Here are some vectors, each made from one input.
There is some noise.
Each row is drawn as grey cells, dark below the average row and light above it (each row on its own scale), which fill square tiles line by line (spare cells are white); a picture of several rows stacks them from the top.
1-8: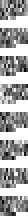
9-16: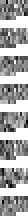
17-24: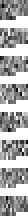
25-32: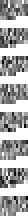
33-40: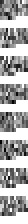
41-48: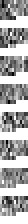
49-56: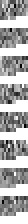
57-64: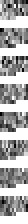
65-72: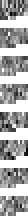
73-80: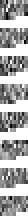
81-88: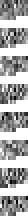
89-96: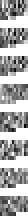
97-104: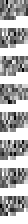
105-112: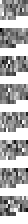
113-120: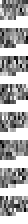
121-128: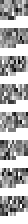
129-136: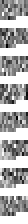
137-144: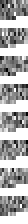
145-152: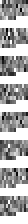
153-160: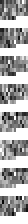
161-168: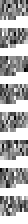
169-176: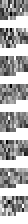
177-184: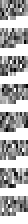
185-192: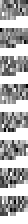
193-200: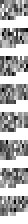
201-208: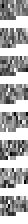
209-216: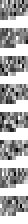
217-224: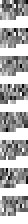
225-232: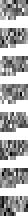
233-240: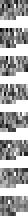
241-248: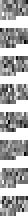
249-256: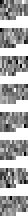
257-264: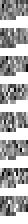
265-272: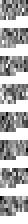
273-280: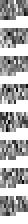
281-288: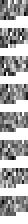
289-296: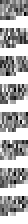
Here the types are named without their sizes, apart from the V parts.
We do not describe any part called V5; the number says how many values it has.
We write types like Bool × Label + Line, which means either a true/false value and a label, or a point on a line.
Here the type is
Line + List(Label × V5).
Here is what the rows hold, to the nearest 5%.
About 15% of them hold a point on a line. The rest are lists of items, each a label and a value of V5.
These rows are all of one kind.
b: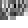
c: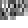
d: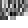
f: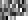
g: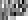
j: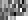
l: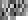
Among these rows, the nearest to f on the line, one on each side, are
d and j.
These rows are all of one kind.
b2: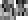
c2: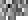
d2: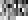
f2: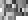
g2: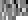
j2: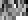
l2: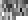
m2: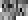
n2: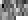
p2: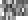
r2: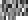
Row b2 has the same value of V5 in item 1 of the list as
c2, p2 and r2.
